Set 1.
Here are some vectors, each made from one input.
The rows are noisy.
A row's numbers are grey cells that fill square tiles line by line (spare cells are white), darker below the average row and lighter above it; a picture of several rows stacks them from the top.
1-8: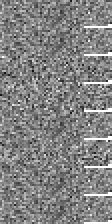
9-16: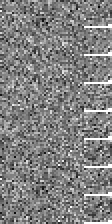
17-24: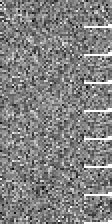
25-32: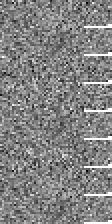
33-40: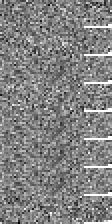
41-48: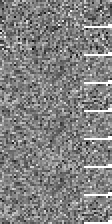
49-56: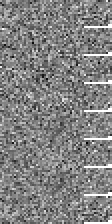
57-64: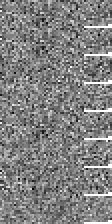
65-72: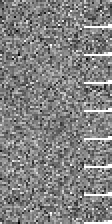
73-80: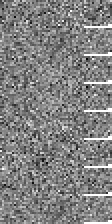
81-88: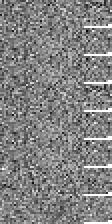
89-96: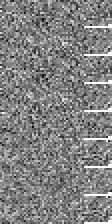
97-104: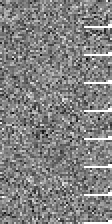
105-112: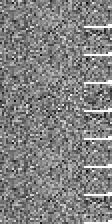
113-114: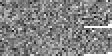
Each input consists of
one of 11 labels.
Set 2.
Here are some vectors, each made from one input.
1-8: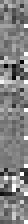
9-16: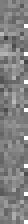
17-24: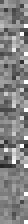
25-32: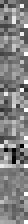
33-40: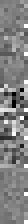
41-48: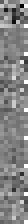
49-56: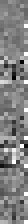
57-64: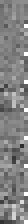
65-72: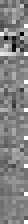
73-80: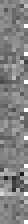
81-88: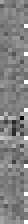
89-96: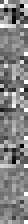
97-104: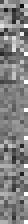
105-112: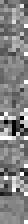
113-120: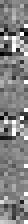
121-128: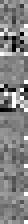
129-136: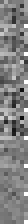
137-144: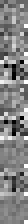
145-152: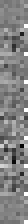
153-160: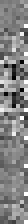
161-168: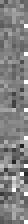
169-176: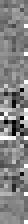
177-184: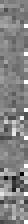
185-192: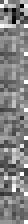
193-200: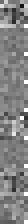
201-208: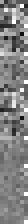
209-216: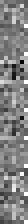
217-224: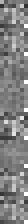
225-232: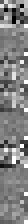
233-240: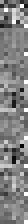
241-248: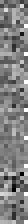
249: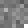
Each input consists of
one of 12 labels.
